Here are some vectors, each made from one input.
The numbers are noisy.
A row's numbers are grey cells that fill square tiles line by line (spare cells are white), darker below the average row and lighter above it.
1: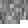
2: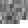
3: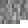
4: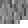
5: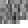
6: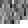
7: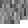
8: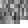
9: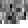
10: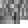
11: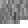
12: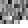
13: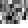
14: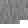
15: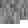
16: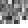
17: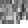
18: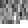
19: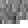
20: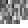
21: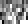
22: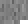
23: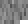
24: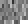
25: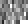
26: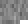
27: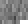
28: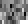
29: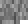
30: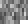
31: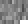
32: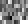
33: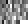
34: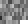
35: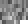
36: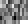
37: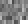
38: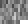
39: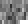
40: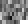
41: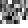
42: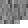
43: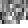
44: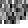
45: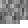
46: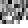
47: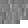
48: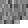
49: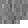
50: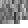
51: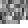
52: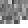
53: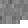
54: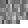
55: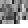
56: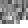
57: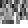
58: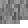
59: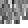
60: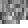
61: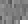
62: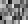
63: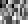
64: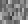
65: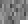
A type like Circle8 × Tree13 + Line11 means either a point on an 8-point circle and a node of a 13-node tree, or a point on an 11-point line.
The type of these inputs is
Bool × Line4.
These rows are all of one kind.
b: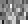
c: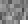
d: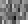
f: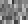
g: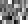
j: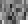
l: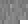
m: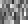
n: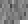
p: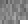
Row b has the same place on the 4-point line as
c, j, m and n.
